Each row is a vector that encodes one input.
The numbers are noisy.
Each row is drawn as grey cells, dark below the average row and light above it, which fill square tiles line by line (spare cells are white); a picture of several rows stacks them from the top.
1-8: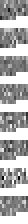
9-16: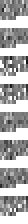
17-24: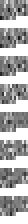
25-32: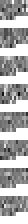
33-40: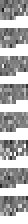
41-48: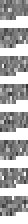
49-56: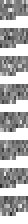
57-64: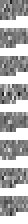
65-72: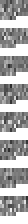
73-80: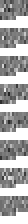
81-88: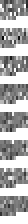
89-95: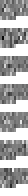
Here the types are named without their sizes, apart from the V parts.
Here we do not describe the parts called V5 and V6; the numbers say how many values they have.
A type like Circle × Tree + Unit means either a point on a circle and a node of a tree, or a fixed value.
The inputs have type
Bool × (Line × V6 + V5).
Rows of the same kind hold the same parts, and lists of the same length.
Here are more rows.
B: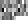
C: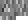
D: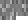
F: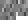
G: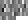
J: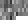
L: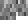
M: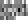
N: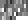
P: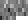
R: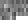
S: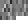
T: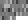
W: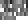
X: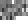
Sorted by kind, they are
B, C, G, J, M, N, X
D, F, L, P, R, S, T, W

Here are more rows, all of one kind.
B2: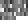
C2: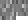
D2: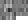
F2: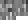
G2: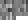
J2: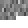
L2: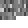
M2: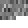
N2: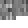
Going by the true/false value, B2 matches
J2, L2 and M2.
